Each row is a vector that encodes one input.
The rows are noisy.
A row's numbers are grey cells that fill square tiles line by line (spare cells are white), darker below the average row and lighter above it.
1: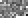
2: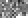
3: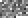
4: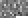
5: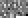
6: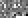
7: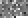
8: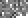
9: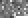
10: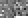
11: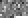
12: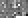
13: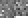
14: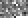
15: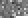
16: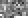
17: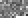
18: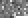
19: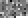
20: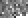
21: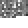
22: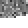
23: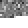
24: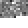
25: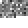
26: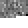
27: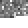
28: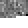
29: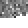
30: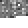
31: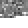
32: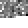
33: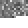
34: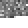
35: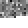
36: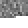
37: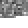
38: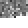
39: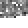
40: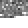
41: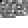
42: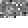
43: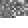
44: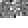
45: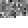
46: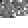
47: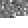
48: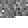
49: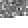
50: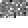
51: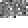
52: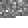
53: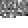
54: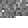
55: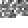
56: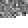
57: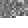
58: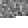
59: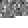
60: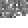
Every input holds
a point on an 8-point line and a true/false value.
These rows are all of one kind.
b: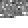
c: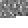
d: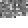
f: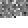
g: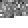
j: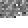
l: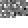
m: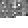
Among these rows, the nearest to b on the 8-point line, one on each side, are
d and g.
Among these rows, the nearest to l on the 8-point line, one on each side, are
c and g.
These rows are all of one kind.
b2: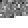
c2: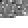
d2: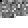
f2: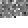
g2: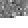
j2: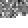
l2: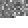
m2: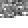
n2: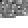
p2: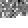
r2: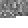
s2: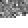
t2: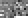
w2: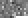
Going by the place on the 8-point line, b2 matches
d2, j2, p2 and s2.
